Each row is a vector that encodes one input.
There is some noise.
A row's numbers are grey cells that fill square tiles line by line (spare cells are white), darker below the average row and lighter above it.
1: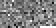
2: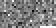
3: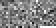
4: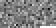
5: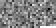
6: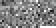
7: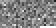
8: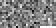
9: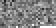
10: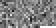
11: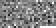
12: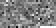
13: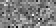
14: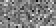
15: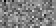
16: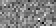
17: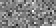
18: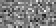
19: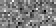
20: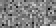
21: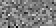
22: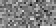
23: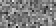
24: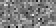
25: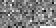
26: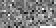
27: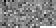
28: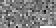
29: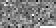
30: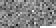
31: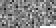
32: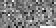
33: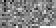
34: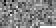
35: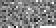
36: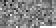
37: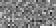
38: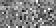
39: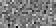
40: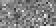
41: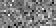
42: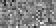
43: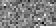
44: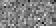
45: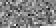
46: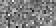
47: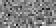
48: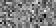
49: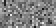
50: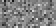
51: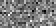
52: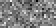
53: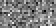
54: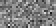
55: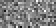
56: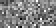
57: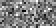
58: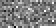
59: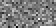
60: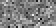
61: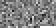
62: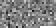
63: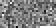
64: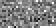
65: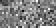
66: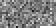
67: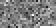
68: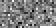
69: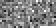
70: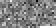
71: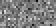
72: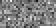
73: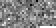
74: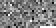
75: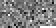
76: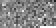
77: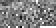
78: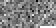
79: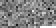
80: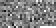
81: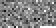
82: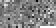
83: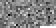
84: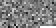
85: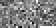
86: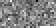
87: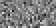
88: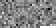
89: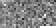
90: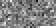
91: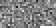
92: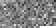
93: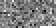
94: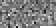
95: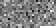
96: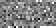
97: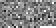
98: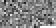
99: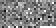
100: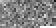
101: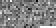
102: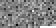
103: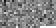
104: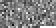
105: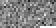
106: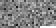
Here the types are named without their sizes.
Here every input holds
a point on a line, together with either a point on a circle, or a fixed value.
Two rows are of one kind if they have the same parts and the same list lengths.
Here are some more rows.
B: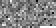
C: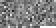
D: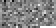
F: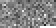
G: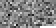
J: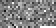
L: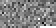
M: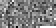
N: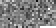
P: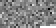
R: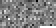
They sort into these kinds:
B, C, F, G, J, M, N, P
D, L, R

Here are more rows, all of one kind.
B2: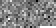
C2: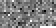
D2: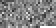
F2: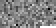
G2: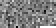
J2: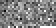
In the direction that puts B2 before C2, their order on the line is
J2, D2, F2, B2, G2, C2.
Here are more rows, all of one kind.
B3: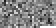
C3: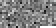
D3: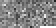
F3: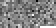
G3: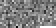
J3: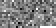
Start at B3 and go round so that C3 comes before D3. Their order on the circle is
B3, C3, F3, G3, D3, J3.
